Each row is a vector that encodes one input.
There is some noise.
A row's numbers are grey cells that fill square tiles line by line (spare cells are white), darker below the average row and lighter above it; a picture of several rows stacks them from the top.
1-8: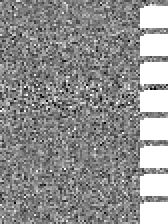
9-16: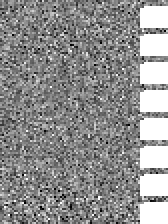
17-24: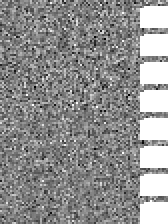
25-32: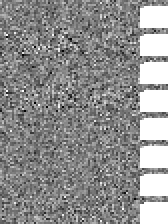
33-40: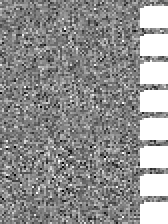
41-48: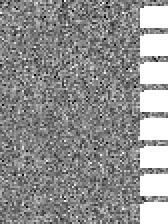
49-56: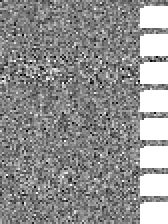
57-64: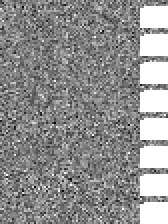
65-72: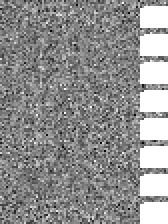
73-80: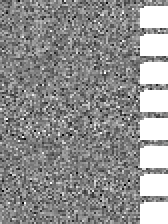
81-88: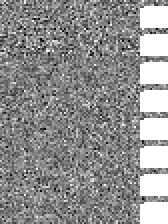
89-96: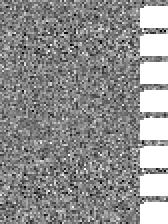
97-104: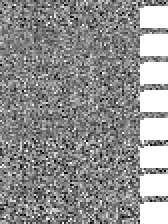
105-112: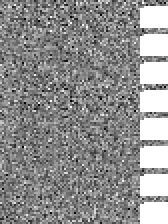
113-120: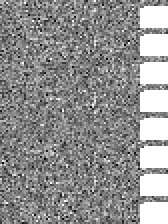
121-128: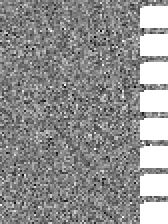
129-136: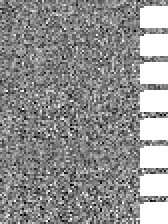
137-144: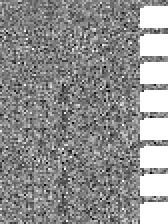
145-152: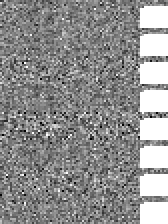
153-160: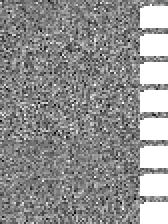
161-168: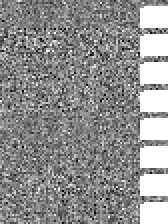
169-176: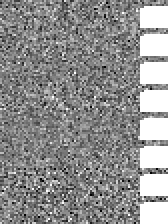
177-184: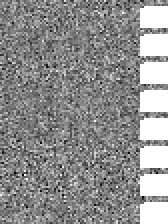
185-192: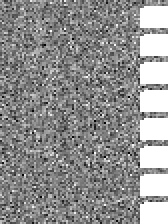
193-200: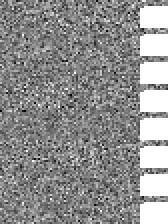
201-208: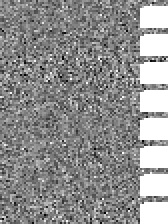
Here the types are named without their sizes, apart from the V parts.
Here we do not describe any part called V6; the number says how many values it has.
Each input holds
a label, together with a list of items, each either a point on a line, or a value of V6.
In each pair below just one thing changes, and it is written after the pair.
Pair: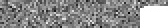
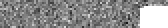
the label
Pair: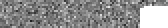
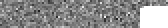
the value of V6 in item 2 of the list
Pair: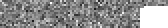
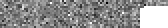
the value of V6 in item 2 of the list
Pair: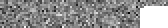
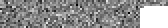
the value of V6 in item 2 of the list
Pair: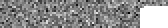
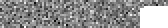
the label
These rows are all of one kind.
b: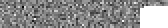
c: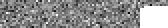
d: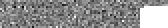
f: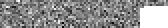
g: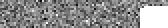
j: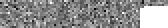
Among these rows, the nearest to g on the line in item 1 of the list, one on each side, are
d and j.
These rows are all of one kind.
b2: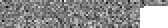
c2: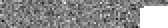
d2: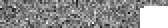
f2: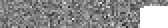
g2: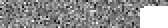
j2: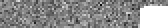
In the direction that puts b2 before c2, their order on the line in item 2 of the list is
f2, d2, g2, j2, b2, c2.
